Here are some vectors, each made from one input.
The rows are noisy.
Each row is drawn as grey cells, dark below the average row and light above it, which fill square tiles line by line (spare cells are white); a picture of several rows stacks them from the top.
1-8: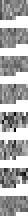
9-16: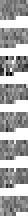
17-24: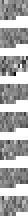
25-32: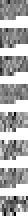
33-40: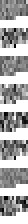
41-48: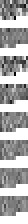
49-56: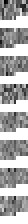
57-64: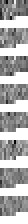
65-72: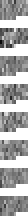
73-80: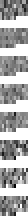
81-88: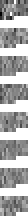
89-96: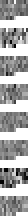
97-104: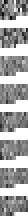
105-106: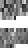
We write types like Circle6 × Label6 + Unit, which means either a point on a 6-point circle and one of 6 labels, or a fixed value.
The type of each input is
Line5 + List2(Line8).
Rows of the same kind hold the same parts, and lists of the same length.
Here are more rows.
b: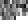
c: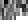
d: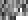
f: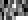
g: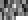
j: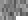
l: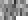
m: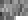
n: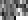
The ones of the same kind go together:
b, c, f, g, n
d
j, l
m

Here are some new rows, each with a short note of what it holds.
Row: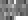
a list of one item
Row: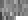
a list of two items
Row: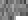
a list of one item
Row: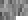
a list of two items
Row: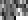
a point on a 5-point line
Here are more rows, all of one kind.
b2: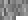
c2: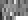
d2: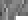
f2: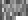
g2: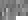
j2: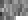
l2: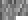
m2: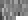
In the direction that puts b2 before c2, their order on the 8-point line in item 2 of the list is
b2, f2, m2, c2, g2, l2, d2, j2.
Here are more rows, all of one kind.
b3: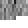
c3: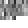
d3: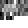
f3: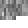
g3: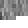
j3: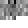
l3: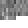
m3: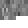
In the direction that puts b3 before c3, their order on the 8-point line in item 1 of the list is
b3, j3, l3, m3, f3, c3, g3, d3.
